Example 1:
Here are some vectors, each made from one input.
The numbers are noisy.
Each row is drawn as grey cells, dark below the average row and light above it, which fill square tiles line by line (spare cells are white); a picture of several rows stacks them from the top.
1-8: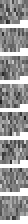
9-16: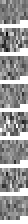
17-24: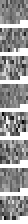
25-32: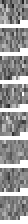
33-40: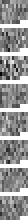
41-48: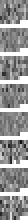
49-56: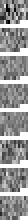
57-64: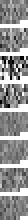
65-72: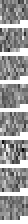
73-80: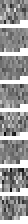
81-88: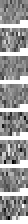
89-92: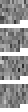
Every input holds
either a point on a 5-point circle and a true/false value, or a fixed value.
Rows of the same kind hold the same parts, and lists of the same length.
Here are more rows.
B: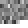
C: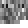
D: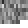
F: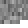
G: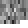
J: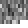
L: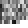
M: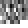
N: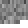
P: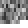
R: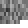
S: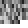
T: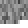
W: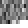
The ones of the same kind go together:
B, C, D, F, G, J, L, M, N, P, R, S, T
W

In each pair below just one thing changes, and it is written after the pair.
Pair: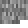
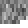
the place on the 5-point circle
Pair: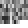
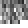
the place on the 5-point circle
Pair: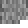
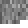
the place on the 5-point circle
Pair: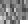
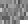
the place on the 5-point circle
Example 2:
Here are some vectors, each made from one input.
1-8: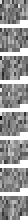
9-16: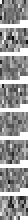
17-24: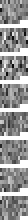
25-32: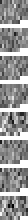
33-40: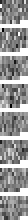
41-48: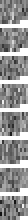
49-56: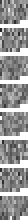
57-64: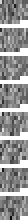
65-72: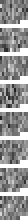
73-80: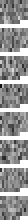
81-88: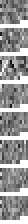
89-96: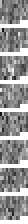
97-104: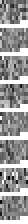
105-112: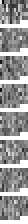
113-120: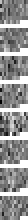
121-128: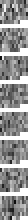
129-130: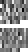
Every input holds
either a point on a 5-point circle and a true/false value, or a fixed value.
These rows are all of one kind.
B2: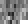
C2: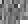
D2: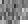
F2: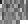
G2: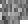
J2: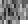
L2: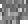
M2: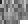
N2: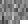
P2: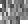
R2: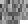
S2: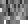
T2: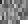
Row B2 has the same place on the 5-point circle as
F2, M2 and R2.
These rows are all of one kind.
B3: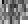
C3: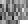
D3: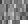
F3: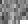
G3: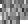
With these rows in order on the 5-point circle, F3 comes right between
B3 and D3.
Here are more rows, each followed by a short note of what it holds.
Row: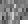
a point on a 5-point circle and a true/false value
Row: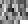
a fixed value
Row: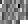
a point on a 5-point circle and a true/false value
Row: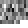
a fixed value
